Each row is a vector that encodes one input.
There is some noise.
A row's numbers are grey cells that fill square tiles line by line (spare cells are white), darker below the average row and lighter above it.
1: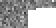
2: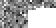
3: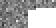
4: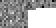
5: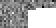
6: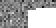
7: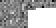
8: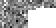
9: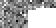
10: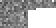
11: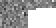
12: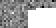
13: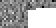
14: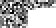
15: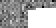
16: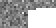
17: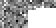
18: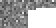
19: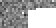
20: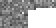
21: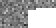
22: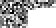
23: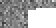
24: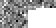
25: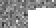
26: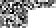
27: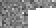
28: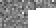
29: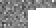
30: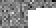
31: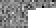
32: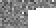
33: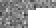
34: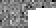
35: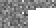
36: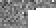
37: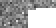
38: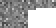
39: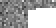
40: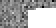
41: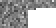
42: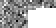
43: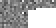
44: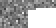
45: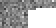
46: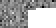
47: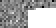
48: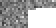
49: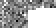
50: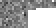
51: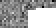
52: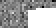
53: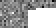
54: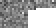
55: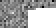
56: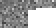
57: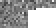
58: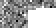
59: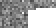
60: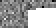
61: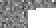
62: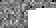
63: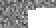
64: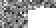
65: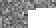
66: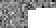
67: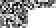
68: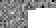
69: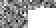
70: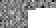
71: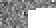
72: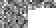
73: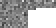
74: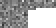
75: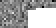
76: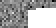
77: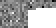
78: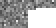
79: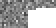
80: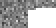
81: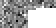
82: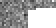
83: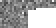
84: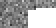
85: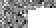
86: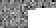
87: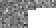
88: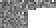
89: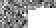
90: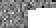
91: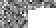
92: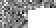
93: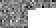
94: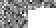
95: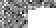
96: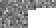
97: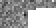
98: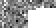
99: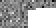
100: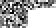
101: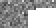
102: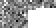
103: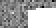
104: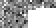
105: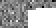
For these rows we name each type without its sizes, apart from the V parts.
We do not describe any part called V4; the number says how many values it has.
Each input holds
a list of items, each a point on a line and a value of V4.
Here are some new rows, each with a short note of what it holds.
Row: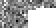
a list of one item
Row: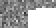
a list of three items
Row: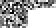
the empty list
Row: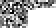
the empty list
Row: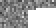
a list of three items
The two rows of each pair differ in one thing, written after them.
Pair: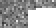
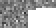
the place on the line in item 1 of the list
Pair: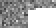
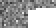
the value of V4 in item 1 of the list
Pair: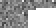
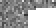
the place on the line in item 1 of the list
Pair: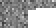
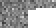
the value of V4 in item 1 of the list
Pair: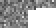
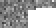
the value of V4 in item 1 of the list
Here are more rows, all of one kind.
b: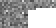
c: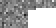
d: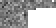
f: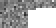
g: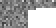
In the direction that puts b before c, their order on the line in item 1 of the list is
b, c, f, g, d.
